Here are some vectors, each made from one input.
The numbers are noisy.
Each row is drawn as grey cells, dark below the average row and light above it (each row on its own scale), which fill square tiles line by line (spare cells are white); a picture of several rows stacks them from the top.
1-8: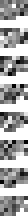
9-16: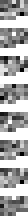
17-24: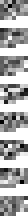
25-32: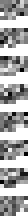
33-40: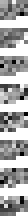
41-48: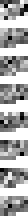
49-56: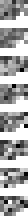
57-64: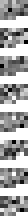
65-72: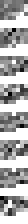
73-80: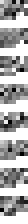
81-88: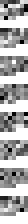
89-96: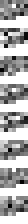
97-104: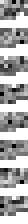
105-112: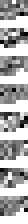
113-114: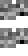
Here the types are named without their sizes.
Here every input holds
either a label, or three true/false values.
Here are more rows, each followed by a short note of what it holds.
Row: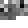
three true/false values
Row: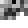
a label
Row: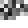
three true/false values
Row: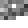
three true/false values
